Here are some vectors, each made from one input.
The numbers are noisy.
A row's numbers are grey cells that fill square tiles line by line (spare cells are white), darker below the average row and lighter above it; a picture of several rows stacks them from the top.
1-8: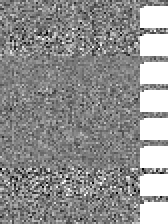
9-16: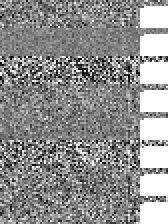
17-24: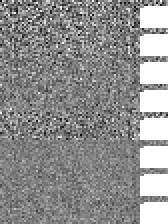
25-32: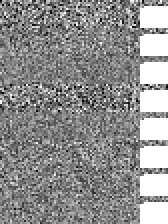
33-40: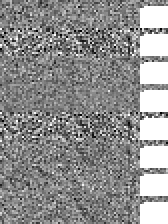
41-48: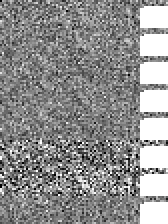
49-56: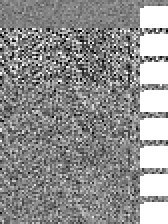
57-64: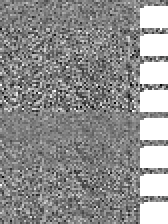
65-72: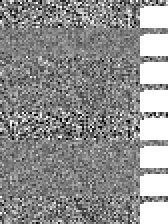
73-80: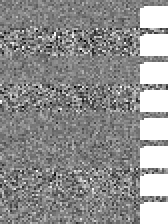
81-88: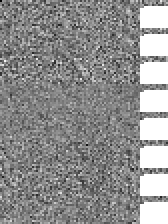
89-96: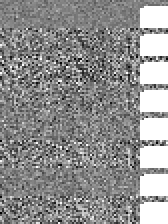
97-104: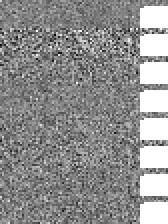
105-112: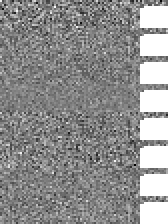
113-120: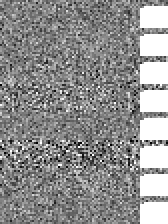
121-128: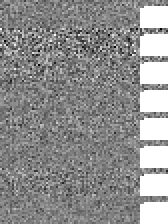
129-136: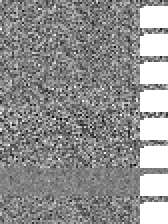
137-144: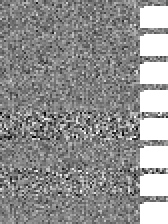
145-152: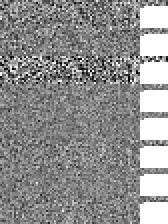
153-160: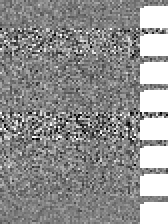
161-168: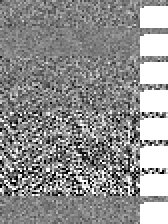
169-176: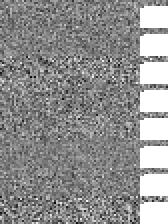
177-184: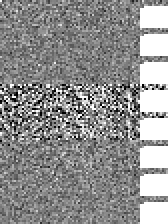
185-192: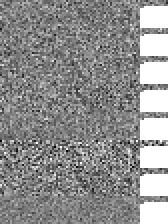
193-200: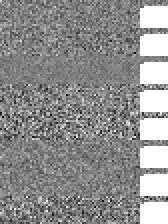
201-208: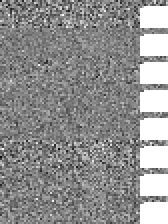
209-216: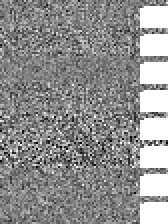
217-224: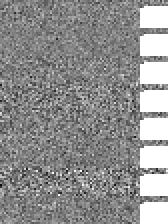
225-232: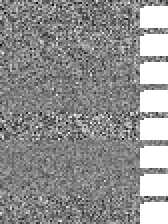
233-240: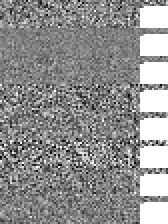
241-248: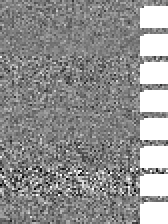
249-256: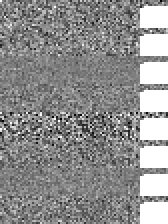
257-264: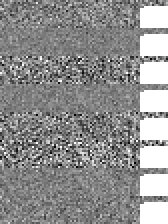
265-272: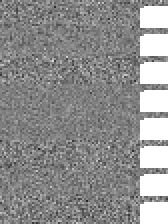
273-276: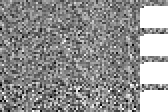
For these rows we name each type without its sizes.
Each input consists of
a point on a circle, together with either a point on a circle, or a node of a tree.
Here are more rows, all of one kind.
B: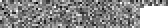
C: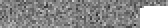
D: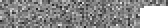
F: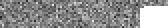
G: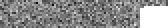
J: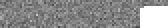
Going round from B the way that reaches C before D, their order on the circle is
B, G, C, D, J, F.
